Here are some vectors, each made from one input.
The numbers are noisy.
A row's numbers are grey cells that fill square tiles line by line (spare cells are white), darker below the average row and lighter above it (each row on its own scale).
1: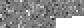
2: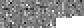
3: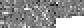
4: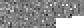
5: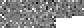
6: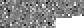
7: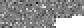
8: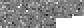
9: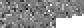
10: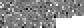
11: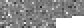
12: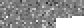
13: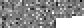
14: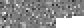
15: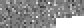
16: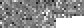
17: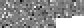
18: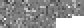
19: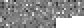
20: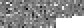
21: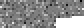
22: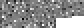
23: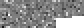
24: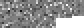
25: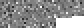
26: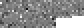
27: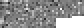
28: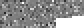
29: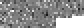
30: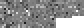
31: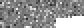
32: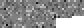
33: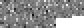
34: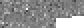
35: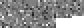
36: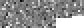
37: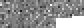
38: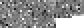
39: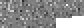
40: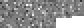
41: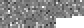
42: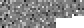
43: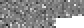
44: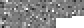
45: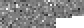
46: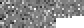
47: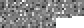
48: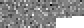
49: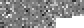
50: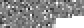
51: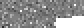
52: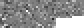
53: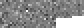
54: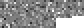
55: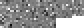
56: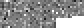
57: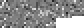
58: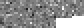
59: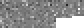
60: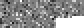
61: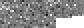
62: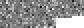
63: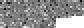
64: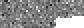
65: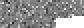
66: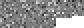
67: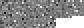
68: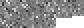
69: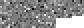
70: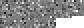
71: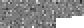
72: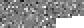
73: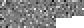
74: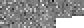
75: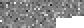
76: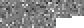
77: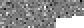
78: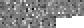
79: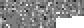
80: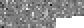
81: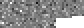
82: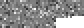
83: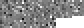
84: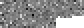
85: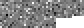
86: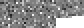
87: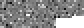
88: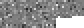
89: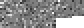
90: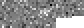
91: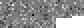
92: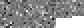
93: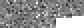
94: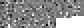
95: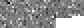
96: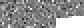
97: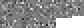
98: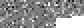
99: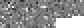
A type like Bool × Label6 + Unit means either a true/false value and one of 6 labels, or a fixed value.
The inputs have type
(Bool × Bool × Bool × Bool + Unit) × Line6.
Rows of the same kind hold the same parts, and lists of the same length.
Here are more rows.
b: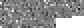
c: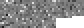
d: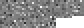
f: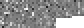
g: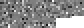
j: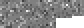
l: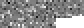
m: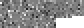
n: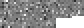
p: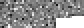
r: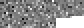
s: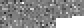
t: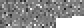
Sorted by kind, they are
b, c, f, j, l, m, n
d, g, p, r, s, t

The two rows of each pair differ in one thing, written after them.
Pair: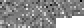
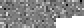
the place on the 6-point line
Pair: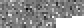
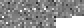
one of the four true/false values
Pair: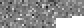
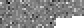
the place on the 6-point line
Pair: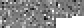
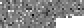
the place on the 6-point line
